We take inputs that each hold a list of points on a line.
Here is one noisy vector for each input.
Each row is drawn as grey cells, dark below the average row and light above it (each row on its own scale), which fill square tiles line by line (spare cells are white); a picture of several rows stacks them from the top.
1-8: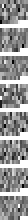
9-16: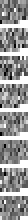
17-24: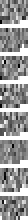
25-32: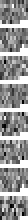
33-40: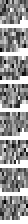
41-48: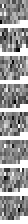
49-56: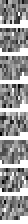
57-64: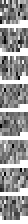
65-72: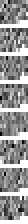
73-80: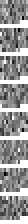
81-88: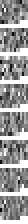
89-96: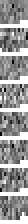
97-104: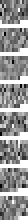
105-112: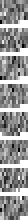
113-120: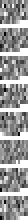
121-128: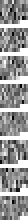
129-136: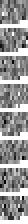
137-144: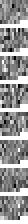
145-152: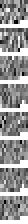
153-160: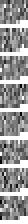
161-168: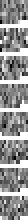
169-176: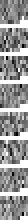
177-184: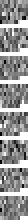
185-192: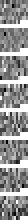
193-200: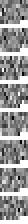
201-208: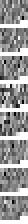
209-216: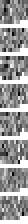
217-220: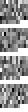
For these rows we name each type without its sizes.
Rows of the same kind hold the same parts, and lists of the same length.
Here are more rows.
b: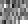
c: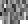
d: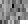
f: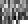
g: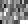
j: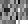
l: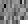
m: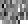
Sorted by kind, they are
b, c, j, m
d, g, l
f

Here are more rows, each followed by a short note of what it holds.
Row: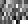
the empty list
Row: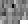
a list of two items
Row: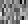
a list of one item
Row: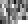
a list of one item
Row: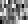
a list of one item
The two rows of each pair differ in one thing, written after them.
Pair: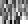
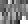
the place on the line in item 1 of the list
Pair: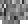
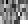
the place on the line in item 2 of the list
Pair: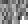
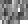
the place on the line in item 1 of the list
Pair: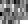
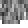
the place on the line in item 2 of the list
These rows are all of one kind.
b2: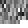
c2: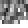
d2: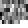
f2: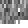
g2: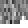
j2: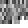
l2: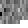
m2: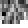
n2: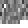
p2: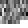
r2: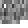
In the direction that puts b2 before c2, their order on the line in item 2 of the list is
b2, f2, p2, n2, l2, d2, c2, m2, g2, j2, r2.
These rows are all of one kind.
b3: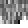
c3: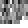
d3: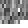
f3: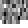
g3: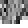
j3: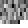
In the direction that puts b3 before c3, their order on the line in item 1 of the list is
f3, j3, b3, g3, d3, c3.
